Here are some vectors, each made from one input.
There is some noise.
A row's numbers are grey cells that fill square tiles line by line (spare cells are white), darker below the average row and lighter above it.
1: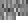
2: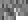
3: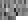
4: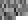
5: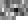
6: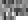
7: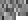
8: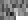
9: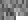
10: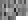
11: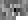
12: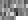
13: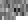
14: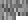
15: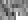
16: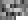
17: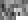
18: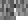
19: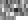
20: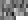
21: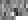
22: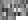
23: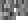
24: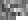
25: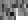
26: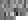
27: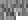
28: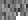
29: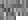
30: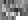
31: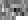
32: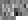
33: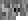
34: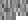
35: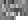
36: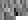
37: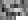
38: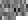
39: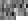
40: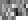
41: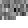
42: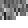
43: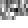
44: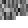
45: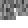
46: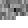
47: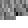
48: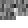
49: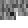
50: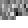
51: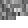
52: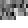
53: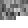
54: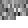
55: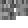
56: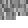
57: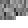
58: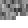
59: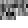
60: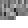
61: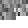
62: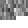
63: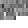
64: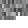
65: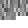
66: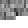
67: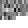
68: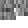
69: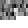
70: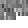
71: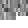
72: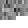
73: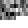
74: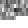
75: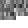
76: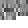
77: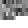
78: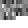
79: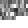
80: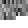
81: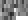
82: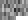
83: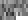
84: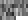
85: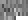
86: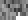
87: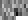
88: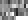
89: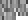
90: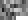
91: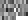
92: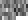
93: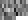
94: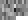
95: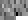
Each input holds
a point on a 10-point line and a true/false value.
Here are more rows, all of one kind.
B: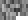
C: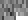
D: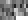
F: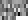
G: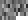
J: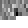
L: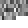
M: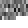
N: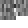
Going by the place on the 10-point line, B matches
D, G and L.
